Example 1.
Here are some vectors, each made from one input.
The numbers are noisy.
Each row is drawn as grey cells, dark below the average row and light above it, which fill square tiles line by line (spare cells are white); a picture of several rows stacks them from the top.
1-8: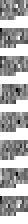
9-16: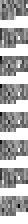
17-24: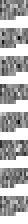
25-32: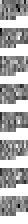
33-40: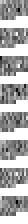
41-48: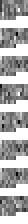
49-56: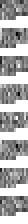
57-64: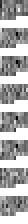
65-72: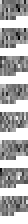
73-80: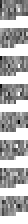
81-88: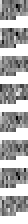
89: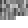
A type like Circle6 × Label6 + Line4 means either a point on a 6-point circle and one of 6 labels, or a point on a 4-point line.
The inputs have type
Bool × (Line6 + Line9).
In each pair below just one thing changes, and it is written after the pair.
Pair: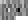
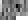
the place on the 9-point line
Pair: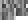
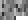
the place on the 9-point line
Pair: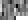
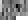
the true/false value
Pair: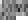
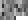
the true/false value
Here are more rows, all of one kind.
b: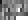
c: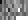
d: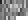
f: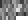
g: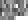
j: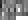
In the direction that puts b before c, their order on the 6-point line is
f, j, b, c, d, g.
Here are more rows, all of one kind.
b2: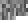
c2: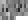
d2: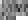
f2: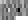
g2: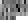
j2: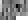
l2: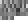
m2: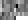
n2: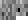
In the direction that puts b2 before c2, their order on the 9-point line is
g2, j2, m2, d2, n2, f2, l2, b2, c2.
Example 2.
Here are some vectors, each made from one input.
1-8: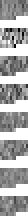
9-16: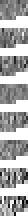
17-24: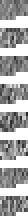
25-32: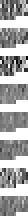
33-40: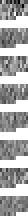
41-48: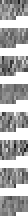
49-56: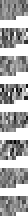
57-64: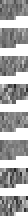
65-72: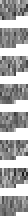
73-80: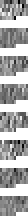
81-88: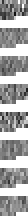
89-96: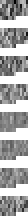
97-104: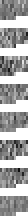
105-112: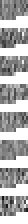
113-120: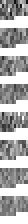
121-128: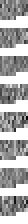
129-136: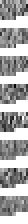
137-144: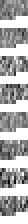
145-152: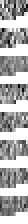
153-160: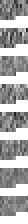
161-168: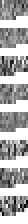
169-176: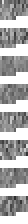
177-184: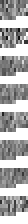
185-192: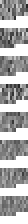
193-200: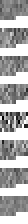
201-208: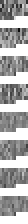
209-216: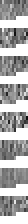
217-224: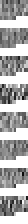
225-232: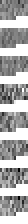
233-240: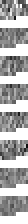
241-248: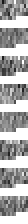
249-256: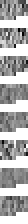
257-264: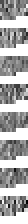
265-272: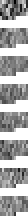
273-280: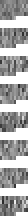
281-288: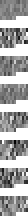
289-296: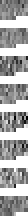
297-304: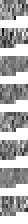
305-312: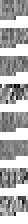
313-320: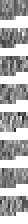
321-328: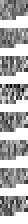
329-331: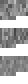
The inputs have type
List2(Line12) + Tree18.
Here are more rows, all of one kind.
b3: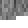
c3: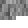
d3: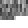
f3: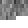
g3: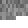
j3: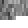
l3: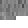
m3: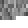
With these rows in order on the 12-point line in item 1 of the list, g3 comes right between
j3 and m3.
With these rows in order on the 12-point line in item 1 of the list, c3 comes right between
b3 and f3.
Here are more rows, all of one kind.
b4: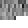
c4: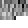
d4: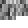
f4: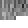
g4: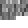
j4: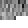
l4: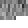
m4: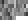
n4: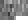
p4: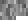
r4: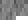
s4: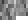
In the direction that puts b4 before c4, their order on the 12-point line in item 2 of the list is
n4, r4, b4, l4, f4, j4, m4, s4, g4, d4, p4, c4.
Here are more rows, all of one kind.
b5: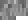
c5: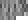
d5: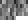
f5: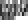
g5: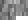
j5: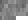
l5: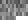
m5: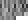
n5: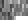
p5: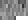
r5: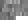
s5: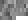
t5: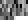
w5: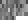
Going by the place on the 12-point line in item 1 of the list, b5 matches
j5, m5, p5 and r5.
